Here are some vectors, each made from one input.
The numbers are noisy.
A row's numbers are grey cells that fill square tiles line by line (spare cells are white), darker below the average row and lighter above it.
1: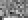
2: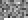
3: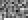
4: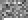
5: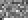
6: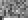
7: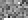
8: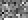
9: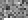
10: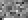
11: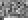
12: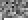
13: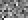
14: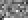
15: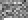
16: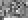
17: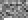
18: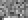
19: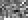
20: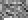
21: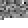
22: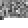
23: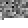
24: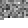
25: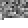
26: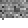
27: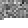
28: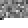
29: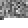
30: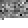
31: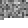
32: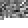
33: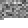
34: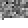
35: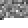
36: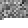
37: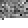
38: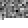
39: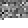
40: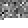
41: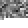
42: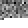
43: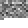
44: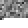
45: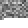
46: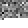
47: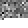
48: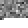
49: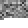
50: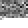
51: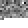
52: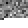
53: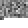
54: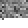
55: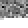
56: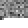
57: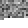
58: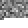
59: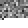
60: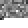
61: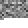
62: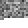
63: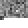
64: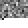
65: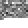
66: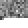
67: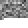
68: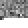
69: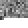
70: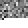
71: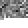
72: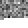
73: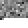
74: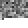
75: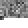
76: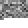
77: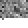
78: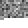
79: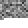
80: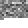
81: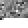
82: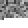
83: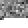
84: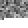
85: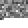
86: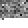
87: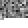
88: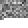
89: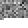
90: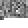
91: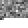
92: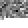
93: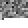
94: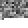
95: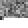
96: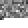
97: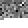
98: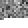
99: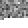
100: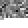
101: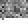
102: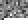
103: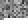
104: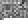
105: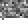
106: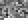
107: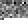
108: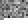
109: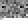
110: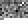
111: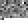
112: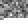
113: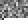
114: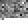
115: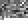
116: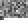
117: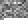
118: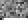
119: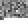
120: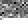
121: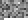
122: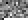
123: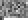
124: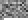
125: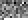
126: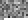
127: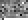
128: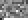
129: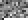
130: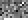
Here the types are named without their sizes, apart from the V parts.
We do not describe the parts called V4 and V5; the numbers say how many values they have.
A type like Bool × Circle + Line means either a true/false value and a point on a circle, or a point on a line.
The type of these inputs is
Bool × Line + V4 × V5.
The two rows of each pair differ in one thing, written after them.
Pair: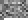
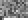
the true/false value
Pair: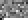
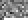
the place on the line
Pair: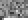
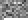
the true/false value
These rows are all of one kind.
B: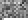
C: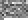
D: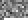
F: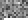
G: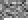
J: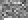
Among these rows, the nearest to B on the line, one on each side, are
F and J.
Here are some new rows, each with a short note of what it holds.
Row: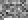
a point on a line and a true/false value
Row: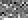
a value of V4 and a value of V5
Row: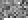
a point on a line and a true/false value
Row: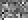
a value of V4 and a value of V5
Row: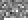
a point on a line and a true/false value
